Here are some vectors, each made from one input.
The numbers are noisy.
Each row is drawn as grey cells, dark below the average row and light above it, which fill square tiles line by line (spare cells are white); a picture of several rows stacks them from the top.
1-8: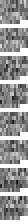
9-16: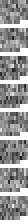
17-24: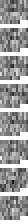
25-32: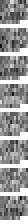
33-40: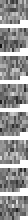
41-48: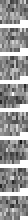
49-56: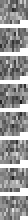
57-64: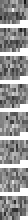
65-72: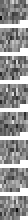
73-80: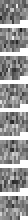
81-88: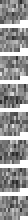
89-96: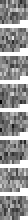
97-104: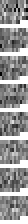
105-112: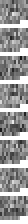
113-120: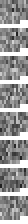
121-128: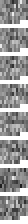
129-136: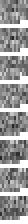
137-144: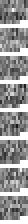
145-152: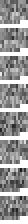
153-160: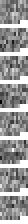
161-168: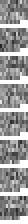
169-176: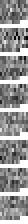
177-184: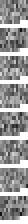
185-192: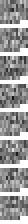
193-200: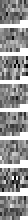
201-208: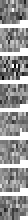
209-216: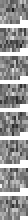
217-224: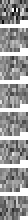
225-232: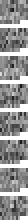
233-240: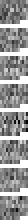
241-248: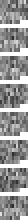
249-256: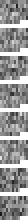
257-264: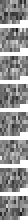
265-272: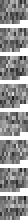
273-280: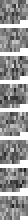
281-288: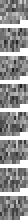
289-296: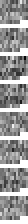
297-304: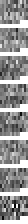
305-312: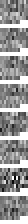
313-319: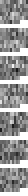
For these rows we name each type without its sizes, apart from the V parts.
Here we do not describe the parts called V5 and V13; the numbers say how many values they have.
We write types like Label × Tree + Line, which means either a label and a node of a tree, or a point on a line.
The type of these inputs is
Bool × ((Tree + V13) × V5 + Unit).
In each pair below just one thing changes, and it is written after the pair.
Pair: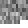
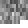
the value of V5
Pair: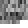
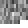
the true/false value
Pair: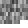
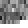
the true/false value
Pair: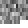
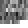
the true/false value
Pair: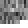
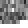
the node of the tree
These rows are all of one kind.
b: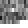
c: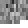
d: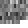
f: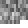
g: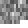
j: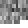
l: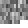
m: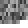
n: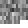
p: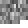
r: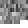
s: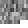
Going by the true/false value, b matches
d and m.
